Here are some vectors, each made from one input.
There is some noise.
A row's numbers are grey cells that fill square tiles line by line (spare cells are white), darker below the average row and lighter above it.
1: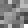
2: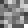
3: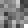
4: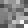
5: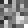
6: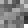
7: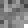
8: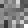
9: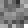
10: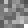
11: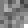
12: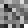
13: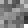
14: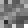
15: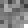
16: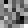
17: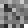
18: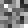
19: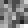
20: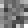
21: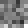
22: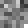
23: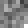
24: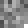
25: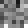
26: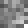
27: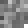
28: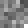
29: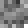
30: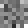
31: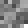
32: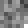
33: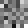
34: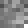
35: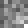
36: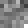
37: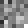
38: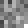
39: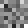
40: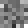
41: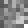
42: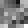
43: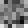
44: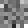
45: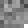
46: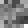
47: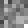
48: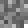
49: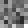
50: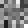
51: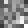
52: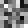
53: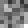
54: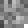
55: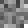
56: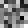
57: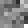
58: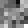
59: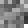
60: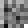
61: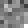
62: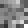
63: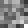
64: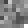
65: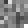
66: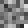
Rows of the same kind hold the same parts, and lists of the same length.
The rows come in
3 kinds.
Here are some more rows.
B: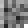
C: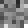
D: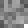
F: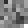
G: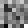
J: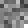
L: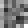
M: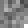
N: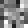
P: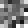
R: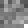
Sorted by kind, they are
B, G, L, P
C, F, N
D, J, M, R

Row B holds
a fixed value.
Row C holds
a point on a 5-point circle.
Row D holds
a node of a 7-node tree.
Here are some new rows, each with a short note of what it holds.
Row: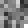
a node of a 7-node tree
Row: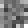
a fixed value
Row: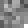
a node of a 7-node tree
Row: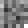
a fixed value
